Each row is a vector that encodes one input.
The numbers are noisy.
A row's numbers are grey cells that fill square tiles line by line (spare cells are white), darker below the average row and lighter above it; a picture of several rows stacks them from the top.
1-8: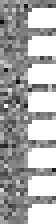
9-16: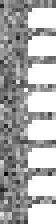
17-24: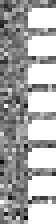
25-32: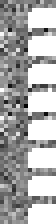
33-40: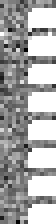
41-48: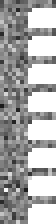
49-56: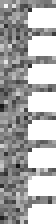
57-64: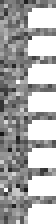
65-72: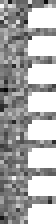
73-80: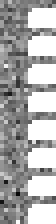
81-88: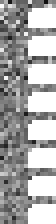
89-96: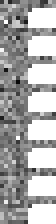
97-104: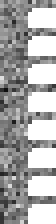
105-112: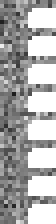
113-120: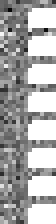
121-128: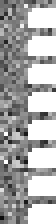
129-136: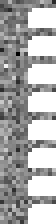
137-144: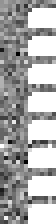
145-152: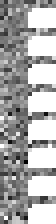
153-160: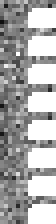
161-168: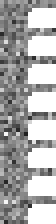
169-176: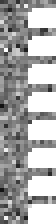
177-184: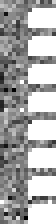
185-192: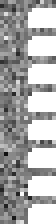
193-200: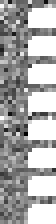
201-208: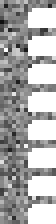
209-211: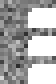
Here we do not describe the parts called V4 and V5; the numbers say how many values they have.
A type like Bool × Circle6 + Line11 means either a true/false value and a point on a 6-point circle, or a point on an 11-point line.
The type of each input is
Bool × Bool × Bool × (Tree7 + Unit) × V5 + V4.
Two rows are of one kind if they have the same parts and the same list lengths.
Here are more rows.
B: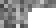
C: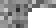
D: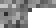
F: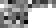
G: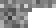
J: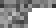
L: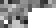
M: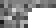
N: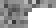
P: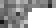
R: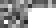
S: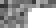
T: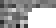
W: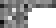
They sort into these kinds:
B, J, M, S, T, W
C, D, G, N, P
F, L, R

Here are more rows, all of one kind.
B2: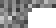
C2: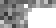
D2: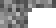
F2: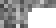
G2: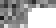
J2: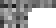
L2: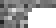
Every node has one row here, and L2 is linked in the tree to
D2, F2 and J2.
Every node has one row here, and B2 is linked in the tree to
D2.
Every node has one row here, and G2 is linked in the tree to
J2.
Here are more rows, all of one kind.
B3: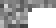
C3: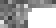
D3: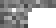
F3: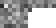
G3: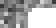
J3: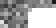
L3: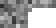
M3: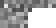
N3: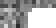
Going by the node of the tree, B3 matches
C3, D3 and J3.
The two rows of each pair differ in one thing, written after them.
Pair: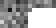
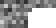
one of the three true/false values
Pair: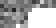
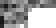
the value of V5
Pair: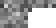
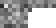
the node of the tree
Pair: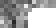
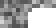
one of the three true/false values
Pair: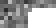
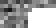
the node of the tree
